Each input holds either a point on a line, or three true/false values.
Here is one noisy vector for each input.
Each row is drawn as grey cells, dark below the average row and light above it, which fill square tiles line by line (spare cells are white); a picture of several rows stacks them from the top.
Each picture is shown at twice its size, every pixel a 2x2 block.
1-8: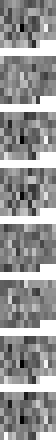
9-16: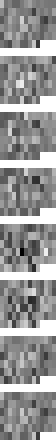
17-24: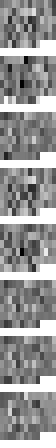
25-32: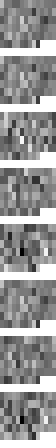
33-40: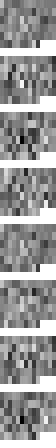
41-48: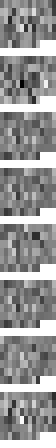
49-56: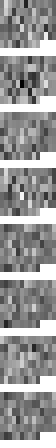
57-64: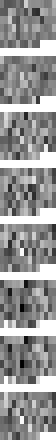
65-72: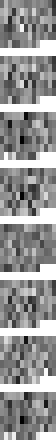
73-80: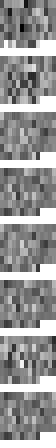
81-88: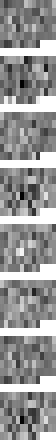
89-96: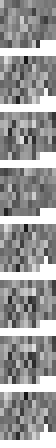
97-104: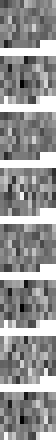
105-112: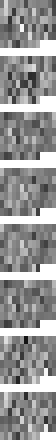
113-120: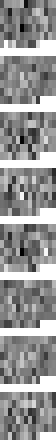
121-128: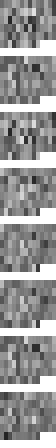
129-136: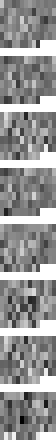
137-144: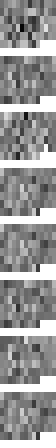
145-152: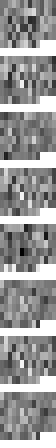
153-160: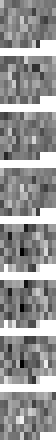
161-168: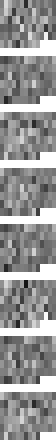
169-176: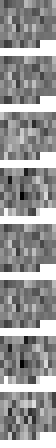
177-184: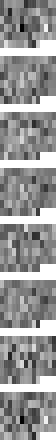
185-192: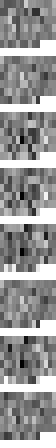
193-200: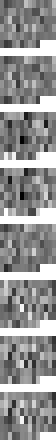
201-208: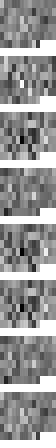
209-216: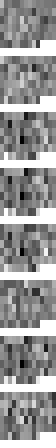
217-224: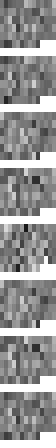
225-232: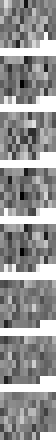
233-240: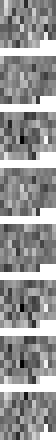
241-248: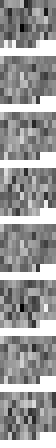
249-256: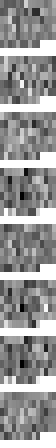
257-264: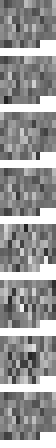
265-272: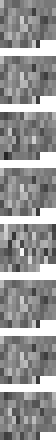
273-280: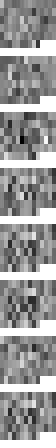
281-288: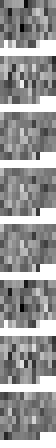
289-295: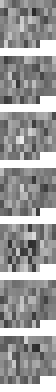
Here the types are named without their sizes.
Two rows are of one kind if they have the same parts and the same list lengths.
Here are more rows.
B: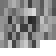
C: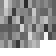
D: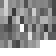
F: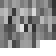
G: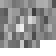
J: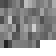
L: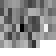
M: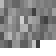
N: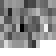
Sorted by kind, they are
B, C, D, F, L, N
G, J, M

